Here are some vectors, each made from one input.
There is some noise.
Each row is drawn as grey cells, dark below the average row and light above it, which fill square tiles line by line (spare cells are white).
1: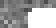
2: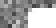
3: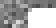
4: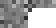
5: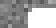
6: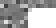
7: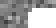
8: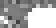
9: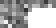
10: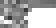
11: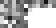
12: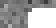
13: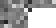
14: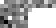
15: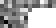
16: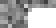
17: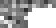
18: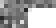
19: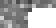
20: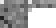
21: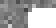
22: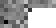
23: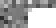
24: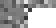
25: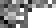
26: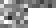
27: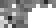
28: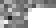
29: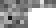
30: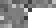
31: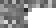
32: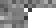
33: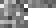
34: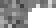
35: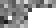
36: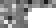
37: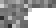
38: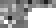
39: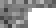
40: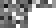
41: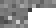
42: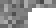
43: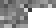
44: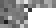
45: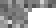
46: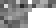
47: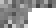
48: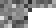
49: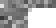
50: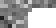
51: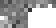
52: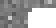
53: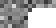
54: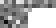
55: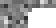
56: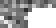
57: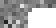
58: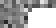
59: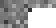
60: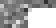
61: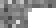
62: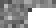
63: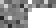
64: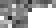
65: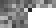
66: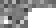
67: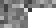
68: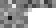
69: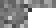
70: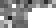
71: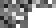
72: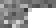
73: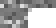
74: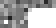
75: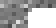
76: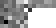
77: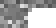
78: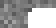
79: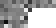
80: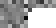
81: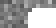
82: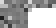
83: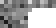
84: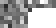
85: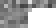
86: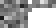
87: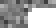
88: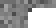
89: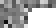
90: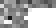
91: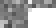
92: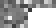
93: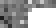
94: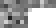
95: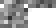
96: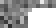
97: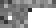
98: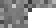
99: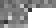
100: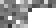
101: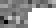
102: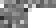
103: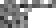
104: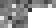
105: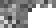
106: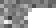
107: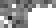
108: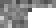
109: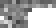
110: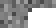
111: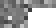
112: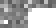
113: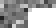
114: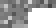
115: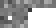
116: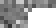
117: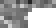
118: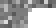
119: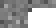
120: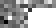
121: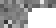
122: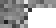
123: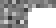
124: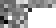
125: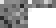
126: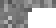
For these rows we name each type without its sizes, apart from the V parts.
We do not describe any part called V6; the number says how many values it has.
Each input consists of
a list of items, each a true/false value and a value of V6.
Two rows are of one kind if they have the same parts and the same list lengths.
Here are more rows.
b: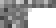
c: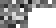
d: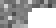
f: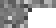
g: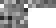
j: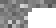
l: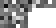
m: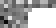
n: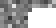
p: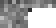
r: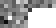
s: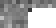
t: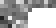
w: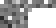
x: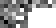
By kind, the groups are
b, d, g, j, m, t, w
c, l, x
f, n, p, r, s

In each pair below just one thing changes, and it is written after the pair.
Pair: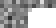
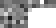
the true/false value in item 2 of the list
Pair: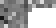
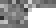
the true/false value in item 1 of the list
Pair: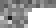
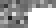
the true/false value in item 2 of the list
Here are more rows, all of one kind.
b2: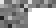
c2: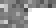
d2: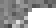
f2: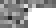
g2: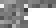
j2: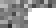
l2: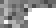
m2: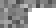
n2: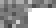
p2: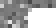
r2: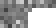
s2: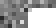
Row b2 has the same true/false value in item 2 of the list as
f2, m2 and s2.
